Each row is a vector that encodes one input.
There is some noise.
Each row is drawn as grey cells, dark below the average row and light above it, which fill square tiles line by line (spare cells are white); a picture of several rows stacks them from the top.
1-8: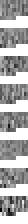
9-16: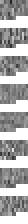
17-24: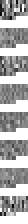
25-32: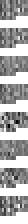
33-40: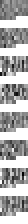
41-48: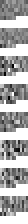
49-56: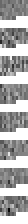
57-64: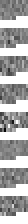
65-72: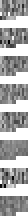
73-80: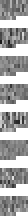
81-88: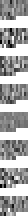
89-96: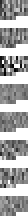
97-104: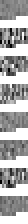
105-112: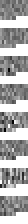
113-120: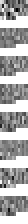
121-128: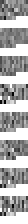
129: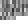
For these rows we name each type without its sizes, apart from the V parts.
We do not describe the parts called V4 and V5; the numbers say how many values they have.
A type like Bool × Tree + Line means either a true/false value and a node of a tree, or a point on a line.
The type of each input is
(Bool × V4 × V5 + Unit) × (Tree + Unit).
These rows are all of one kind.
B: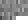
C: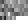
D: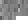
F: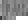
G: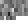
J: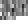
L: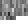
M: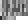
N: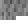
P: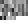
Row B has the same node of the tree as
F, G and M.
